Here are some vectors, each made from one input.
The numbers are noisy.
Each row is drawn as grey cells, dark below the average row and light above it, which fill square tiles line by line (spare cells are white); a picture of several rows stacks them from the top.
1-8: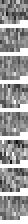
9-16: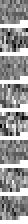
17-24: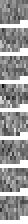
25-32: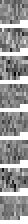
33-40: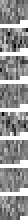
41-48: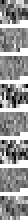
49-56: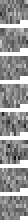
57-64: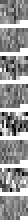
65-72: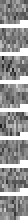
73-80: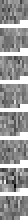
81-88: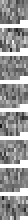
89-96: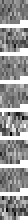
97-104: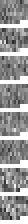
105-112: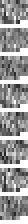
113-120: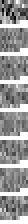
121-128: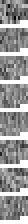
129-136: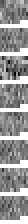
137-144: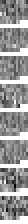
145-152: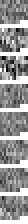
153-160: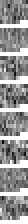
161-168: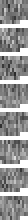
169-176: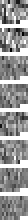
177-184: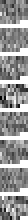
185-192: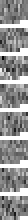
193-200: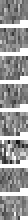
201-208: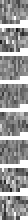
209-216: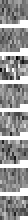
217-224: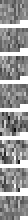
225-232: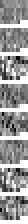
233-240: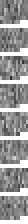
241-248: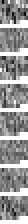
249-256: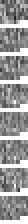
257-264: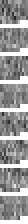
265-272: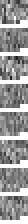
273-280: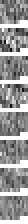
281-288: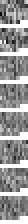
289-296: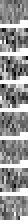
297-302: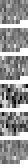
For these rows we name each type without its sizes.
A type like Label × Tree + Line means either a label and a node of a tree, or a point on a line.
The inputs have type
Circle.
